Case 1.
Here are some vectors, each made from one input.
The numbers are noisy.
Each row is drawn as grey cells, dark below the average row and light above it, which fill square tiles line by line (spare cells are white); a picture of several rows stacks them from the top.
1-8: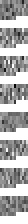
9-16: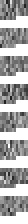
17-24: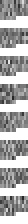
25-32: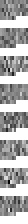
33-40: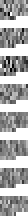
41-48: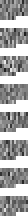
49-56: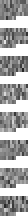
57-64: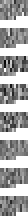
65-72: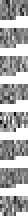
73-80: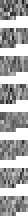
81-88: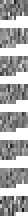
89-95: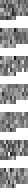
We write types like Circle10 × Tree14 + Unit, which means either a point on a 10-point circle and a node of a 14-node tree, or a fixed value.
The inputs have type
(Line6 + Line9) × Line9.
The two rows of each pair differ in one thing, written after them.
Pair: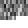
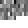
the place on the 6-point line
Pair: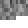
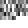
the place on the 9-point line
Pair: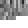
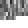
the place on the 6-point line
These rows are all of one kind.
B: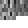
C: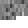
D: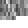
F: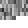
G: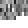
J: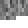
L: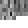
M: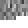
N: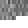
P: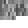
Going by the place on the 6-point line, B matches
D, G and J.
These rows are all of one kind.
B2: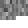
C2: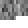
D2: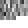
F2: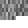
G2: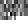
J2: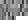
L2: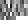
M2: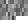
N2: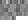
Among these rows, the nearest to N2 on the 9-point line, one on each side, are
B2 and M2.
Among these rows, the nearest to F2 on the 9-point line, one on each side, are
J2 and M2.
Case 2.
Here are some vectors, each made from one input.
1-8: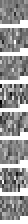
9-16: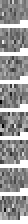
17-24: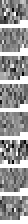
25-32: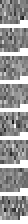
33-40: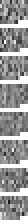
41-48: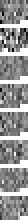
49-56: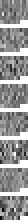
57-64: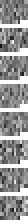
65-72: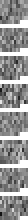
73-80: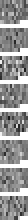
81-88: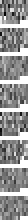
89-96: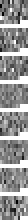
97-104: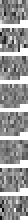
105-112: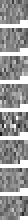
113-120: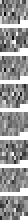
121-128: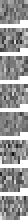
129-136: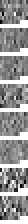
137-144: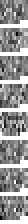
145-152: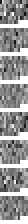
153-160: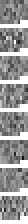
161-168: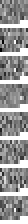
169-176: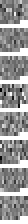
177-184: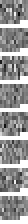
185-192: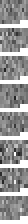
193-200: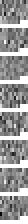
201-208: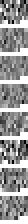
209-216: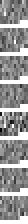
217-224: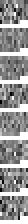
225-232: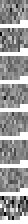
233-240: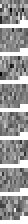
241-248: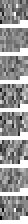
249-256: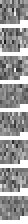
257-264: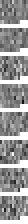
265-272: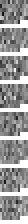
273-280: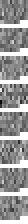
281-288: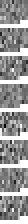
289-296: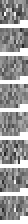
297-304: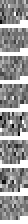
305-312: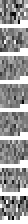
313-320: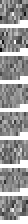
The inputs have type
List3(Line11).
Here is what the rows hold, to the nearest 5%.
All of them are lists of up to three points on an 11-point line: a few are empty, 25% hold one, 40% two and 35% three.
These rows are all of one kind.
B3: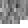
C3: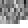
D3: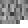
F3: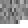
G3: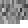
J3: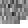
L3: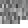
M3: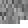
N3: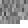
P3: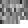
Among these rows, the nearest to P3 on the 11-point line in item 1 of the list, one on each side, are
L3 and M3.
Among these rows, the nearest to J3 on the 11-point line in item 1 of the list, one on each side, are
D3 and F3.
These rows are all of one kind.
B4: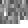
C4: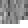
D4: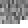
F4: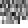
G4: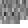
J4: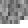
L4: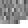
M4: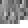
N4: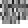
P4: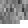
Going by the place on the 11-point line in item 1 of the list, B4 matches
C4, D4 and F4.
